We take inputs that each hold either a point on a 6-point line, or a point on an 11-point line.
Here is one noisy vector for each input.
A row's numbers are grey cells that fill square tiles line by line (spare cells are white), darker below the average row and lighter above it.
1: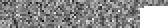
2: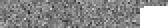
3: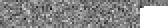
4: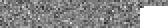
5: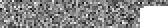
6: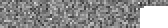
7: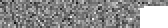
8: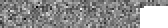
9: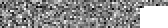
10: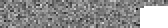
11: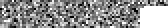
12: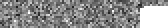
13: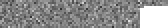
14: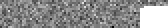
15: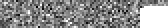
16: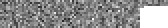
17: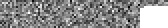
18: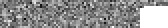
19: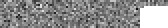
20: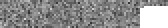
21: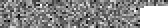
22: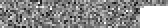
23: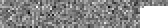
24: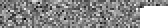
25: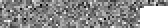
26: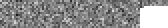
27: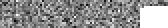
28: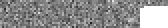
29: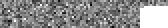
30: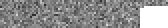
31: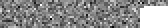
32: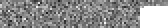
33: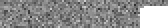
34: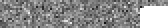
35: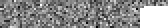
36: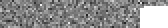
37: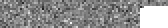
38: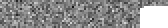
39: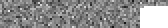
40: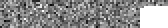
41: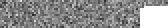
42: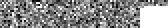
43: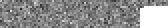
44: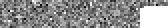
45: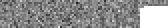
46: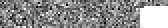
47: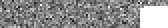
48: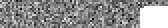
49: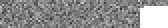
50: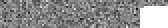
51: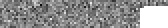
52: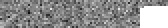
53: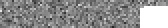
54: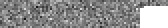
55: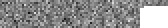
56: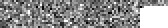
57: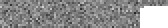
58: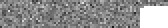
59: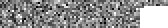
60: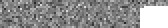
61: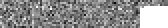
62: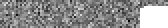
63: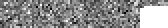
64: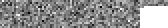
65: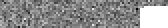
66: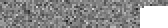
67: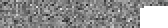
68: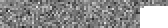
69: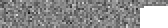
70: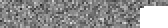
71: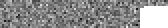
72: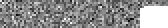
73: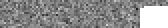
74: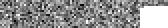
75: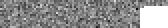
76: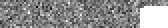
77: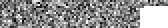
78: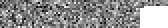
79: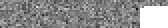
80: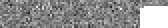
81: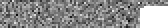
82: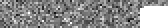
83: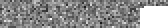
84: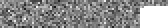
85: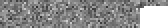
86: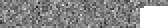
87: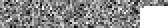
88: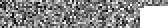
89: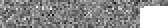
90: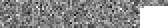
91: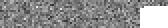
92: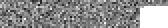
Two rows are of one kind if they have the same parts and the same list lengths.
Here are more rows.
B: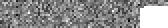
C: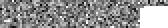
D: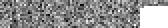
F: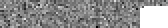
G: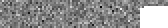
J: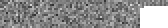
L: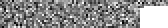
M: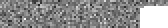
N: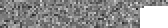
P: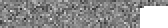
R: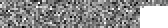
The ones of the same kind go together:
B, C, P
D, F, G, J, L, M, N, R

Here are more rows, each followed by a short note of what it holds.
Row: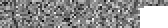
a point on an 11-point line
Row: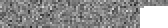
a point on an 11-point line
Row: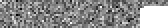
a point on a 6-point line
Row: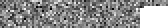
a point on a 6-point line
